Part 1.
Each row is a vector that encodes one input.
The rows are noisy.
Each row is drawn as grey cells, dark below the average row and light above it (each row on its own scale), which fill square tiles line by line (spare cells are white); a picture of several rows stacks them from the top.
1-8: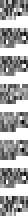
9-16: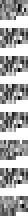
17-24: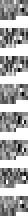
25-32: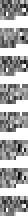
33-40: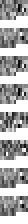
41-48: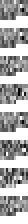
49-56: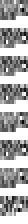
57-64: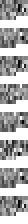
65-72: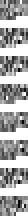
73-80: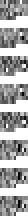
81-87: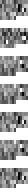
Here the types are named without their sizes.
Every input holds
a label.
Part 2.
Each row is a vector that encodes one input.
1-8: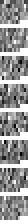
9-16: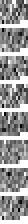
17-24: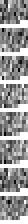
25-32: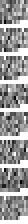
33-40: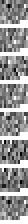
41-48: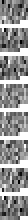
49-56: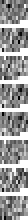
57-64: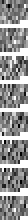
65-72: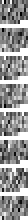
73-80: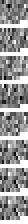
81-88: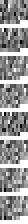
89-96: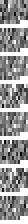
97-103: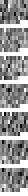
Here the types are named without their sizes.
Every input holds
a point on a circle.
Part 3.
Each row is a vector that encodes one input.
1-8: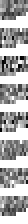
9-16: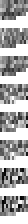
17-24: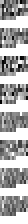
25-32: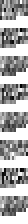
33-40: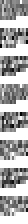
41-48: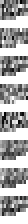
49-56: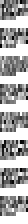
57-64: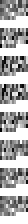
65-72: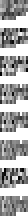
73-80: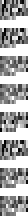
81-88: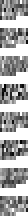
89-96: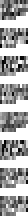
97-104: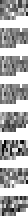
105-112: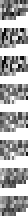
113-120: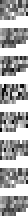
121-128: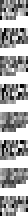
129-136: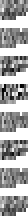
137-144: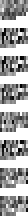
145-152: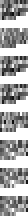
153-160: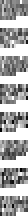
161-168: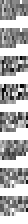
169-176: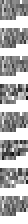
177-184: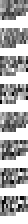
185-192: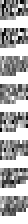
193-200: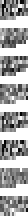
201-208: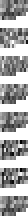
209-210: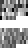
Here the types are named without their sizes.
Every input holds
a point on a line.
